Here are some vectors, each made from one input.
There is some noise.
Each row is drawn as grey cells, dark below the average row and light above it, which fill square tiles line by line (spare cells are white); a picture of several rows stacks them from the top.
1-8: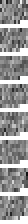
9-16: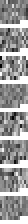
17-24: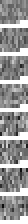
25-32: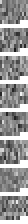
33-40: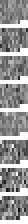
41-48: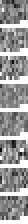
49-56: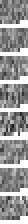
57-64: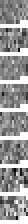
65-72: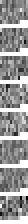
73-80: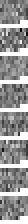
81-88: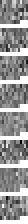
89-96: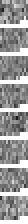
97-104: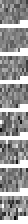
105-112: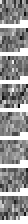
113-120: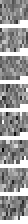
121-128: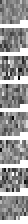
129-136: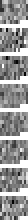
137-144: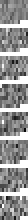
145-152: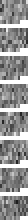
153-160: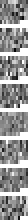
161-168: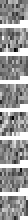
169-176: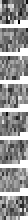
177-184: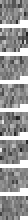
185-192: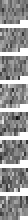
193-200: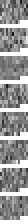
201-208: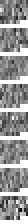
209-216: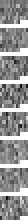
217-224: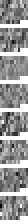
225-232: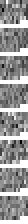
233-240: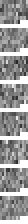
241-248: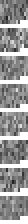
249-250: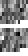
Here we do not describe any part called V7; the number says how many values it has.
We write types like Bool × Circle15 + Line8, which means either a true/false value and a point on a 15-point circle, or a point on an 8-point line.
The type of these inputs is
Bool × Bool × Bool × (Line6 + V7) + Label4 × Line9.
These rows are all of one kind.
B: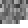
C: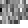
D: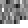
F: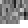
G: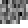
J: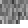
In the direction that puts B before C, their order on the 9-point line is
G, B, J, D, C, F.
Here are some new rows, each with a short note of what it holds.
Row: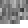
a point on a 6-point line and three true/false values
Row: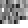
one of 4 labels and a point on a 9-point line
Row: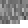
three true/false values and a value of V7
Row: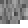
three true/false values and a value of V7
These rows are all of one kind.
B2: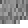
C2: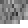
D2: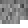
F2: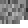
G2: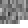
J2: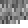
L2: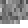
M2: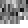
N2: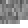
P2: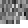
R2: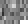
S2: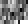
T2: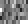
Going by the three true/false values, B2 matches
J2, L2, N2 and R2.
